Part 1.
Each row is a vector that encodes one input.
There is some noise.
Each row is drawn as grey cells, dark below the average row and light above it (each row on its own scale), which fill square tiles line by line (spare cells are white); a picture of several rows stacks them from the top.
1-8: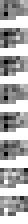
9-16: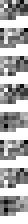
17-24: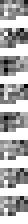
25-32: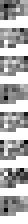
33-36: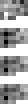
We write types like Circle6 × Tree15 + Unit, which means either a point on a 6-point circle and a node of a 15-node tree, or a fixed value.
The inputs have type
Line4 + Line5.
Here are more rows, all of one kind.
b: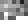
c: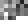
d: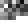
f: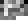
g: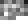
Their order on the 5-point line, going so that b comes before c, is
f, g, b, c, d.
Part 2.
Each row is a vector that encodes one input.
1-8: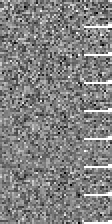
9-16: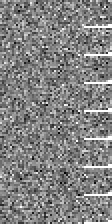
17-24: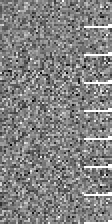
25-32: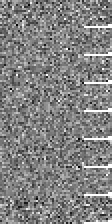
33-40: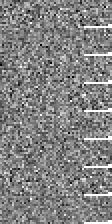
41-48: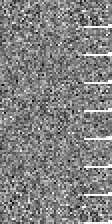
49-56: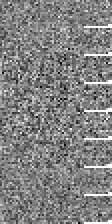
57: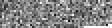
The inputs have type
Line4 + Line5.
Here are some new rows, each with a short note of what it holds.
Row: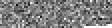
a point on a 5-point line
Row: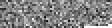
a point on a 4-point line
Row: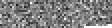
a point on a 5-point line
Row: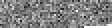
a point on a 5-point line
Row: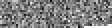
a point on a 5-point line
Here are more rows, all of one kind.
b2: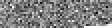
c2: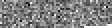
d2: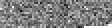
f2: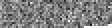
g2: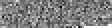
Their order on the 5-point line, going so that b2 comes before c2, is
d2, b2, c2, f2, g2.
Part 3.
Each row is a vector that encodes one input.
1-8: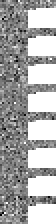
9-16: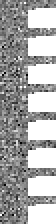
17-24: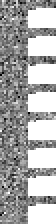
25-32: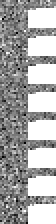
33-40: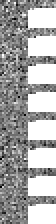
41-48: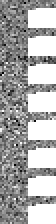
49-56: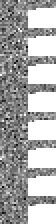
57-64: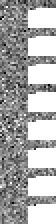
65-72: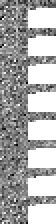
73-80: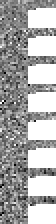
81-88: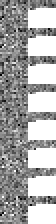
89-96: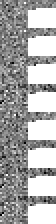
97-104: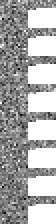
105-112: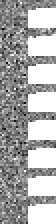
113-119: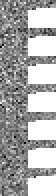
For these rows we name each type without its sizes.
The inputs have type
Line × (Tree + Unit).
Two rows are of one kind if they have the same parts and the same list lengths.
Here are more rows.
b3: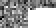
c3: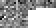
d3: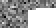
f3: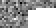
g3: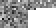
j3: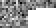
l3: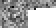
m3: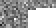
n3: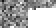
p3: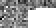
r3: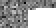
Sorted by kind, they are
b3, c3, d3, f3, j3, p3, r3
g3, l3, m3, n3

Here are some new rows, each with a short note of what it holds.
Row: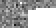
a point on a line and a node of a tree
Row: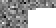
a point on a line
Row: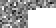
a point on a line and a node of a tree
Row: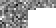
a point on a line and a node of a tree
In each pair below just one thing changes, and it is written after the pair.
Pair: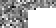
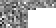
the node of the tree
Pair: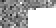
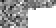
the place on the line
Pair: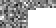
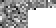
the node of the tree
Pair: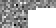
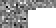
the place on the line
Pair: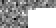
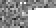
the node of the tree
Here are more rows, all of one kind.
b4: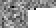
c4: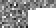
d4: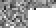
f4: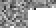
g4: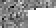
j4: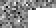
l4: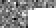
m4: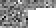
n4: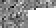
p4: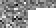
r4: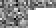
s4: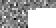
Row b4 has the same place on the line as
d4, f4, p4 and s4.
